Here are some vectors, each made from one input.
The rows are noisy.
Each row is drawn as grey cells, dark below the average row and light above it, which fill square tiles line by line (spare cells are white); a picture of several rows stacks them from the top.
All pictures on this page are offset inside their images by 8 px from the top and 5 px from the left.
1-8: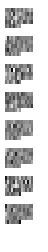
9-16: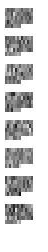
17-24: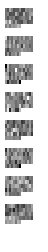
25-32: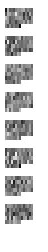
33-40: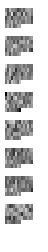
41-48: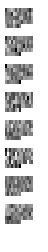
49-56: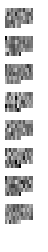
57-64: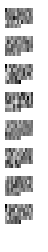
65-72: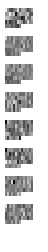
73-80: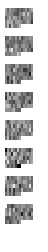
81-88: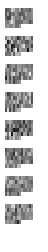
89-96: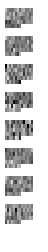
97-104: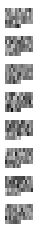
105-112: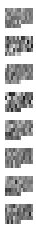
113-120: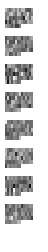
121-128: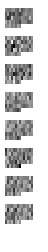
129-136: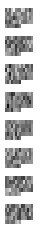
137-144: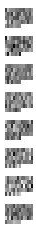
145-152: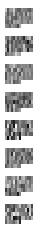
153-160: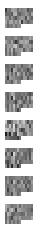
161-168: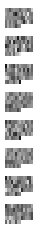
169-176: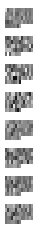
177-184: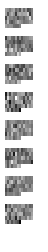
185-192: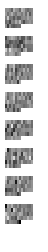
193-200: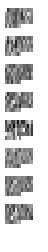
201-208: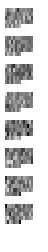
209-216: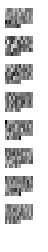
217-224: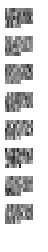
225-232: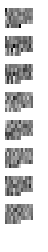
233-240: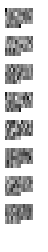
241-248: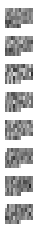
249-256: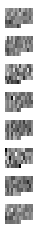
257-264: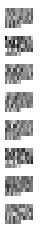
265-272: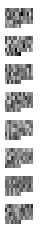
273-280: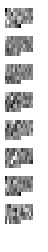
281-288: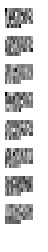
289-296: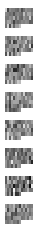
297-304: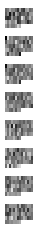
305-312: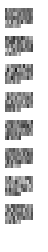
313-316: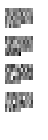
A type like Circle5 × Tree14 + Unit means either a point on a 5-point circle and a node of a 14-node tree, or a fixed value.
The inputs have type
(Circle6 + Circle9) × Line5.
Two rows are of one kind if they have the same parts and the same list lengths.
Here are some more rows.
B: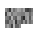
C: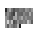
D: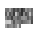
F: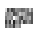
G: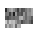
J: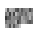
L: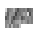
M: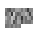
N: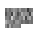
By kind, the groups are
B, L, M, N
C, D, F, G, J

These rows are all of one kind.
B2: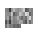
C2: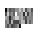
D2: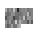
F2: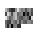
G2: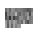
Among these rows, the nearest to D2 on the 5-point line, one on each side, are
B2 and G2.
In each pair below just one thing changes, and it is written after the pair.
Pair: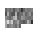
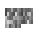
the place on the 6-point circle
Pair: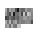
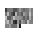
the place on the 5-point line
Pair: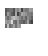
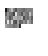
the place on the 5-point line
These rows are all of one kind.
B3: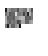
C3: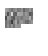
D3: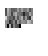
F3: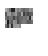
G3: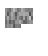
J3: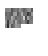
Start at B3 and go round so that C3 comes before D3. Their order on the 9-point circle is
B3, J3, G3, C3, F3, D3.
